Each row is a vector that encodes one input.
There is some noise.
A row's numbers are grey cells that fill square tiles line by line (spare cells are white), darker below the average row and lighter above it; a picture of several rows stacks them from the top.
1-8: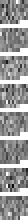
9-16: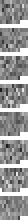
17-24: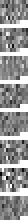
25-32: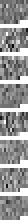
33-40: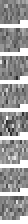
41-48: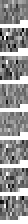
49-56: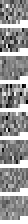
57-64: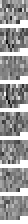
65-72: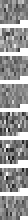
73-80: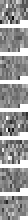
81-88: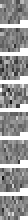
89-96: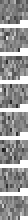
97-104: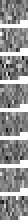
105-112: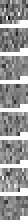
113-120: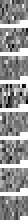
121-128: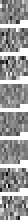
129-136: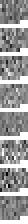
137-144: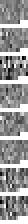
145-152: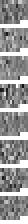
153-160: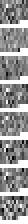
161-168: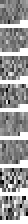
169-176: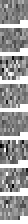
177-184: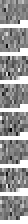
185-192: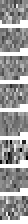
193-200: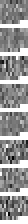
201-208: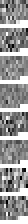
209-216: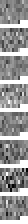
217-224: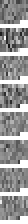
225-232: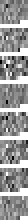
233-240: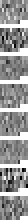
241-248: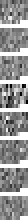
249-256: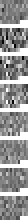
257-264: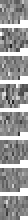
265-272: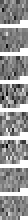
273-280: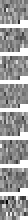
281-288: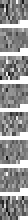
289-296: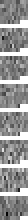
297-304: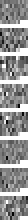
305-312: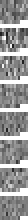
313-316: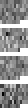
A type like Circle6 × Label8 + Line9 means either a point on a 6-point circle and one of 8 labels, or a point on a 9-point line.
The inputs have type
Bool × Bool × Bool + Tree11 × Tree11 × (Tree11 + Unit) + Unit.
